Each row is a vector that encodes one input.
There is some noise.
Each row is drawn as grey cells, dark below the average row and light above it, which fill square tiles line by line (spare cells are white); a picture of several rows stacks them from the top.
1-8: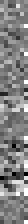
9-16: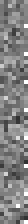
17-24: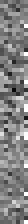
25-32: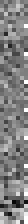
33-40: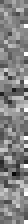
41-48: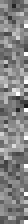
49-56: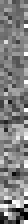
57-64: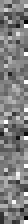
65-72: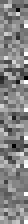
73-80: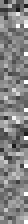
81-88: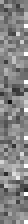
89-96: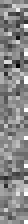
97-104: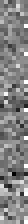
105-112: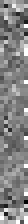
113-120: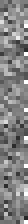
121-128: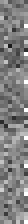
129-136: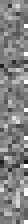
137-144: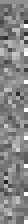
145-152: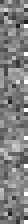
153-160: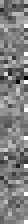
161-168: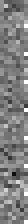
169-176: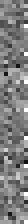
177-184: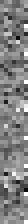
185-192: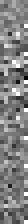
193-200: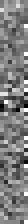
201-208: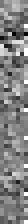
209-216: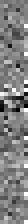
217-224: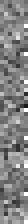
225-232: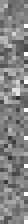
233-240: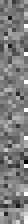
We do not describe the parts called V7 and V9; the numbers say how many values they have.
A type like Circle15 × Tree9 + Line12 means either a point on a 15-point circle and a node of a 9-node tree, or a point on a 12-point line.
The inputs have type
(Bool × Circle5 + V7) × V9.
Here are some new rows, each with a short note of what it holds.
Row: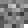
a point on a 5-point circle, a true/false value and a value of V9
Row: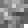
a value of V7 and a value of V9
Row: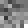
a point on a 5-point circle, a true/false value and a value of V9
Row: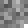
a value of V7 and a value of V9
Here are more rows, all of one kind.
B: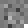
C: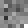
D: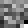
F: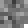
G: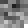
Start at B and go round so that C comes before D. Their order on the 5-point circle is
B, G, C, F, D.
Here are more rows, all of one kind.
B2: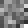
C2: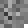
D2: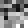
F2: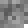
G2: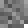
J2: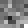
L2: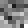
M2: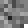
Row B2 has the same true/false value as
D2 and F2.
